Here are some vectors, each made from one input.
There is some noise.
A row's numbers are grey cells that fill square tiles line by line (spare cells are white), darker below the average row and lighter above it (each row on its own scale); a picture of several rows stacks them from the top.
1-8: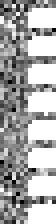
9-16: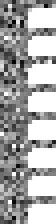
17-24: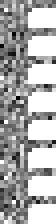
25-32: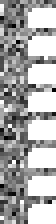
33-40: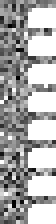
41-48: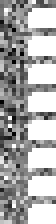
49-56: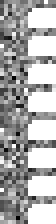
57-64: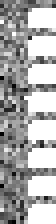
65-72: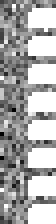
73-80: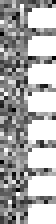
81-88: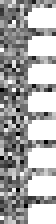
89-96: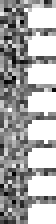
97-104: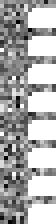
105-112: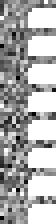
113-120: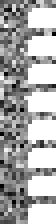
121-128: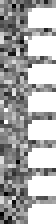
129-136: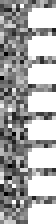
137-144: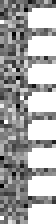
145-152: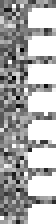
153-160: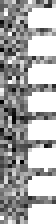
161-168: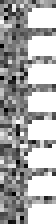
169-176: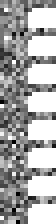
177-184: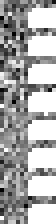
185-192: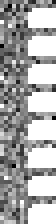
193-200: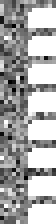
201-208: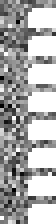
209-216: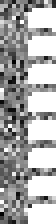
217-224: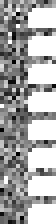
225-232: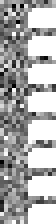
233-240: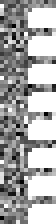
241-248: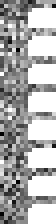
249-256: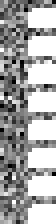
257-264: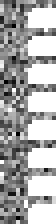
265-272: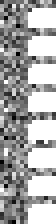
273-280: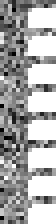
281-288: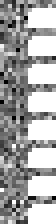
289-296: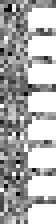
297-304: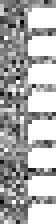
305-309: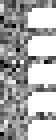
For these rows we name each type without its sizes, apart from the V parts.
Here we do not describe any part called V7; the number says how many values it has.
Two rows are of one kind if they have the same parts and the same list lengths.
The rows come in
2 kinds.
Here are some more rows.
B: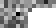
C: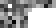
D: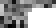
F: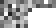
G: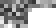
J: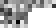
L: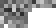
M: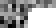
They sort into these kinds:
B, F, J
C, D, G, L, M

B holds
a true/false value and a value of V7.
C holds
a point on a circle and a true/false value.
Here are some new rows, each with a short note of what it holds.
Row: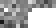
a true/false value and a value of V7
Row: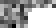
a point on a circle and a true/false value
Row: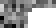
a point on a circle and a true/false value
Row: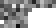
a point on a circle and a true/false value
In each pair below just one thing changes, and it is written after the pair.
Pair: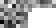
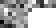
the value of V7
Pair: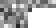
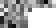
the true/false value
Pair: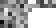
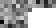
the value of V7
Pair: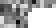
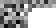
the true/false value
